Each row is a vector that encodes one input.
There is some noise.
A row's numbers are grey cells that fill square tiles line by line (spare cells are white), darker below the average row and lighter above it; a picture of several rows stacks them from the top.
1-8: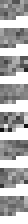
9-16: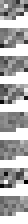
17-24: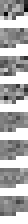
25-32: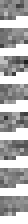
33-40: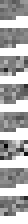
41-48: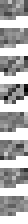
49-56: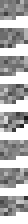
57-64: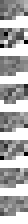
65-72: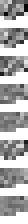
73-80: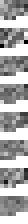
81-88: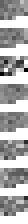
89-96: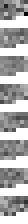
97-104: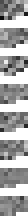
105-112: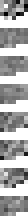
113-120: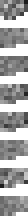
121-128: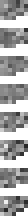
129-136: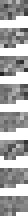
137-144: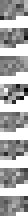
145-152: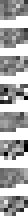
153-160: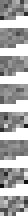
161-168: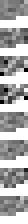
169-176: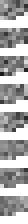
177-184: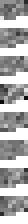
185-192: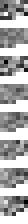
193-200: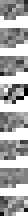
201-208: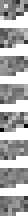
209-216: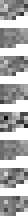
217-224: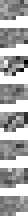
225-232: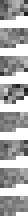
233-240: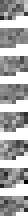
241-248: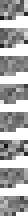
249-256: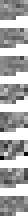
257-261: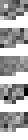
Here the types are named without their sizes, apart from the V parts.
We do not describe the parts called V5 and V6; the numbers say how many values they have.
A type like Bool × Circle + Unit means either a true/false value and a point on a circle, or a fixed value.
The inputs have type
Line × ((Line + V6) × Tree + V5).
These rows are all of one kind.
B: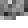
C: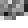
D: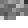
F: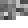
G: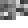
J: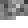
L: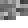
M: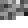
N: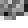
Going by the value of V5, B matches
C, M and N.
